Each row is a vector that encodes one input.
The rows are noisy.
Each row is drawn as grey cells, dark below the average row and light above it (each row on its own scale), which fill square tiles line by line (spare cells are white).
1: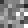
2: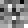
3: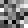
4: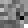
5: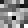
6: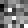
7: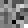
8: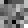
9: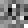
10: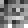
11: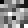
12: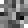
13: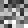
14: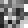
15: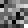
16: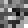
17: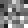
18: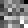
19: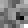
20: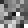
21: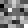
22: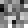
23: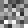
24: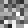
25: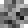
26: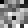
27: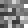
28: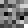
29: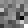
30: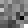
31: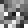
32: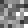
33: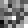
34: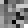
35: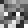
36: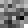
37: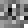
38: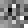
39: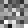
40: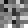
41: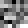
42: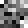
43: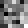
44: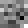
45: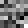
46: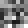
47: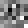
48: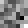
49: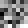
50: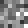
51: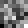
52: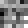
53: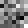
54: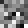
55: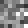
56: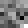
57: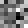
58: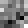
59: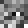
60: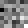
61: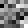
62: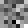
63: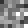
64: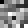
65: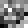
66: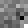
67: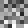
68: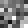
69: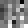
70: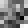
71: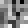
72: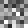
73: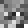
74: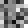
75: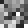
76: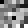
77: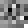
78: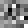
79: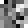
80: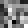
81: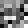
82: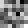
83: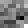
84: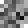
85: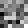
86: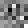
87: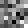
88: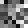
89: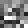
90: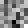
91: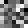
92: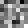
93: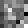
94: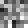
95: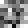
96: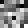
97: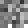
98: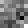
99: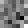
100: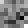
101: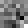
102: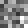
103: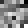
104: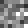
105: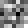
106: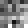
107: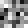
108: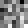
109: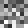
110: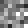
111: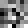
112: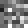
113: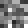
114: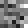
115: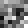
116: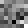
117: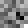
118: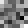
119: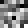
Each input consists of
either one of 5 labels, or three true/false values.
